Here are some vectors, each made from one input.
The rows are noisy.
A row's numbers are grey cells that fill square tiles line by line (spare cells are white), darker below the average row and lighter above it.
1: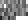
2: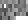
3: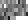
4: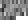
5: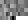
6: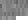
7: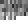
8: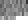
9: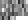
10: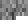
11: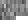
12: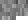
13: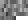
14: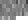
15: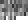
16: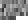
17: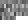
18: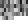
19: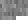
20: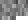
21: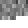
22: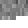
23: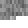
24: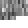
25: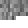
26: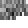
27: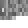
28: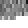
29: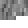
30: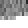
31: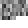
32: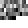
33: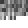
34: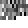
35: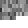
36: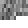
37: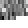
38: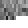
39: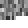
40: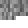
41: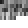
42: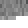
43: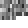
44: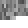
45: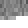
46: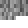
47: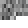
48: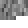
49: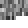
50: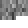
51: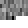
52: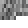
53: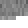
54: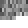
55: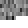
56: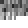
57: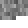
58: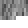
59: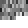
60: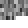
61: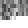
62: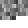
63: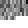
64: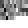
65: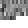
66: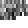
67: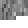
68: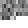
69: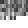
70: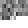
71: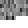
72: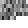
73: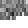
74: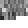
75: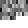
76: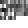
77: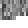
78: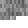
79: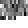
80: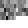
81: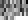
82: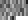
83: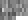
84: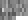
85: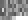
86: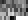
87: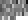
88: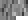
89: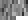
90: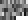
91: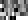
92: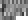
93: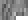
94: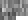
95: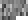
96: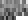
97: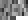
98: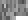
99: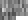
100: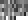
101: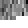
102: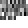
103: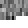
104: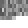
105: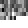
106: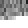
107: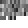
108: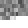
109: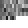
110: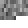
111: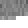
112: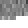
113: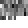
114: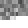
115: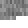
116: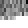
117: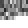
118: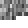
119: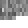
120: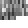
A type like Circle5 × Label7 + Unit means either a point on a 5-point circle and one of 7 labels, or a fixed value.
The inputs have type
Bool × Tree11.
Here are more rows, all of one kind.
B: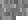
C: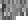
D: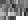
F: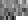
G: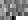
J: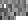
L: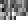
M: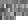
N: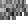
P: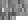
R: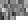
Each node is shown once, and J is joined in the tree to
M.
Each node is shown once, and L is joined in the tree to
B and C.
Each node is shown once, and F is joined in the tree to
N.
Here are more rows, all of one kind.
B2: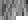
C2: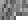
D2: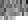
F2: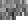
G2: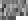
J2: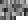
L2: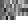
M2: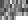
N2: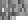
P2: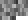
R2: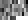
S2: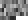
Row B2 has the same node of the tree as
C2 and R2.
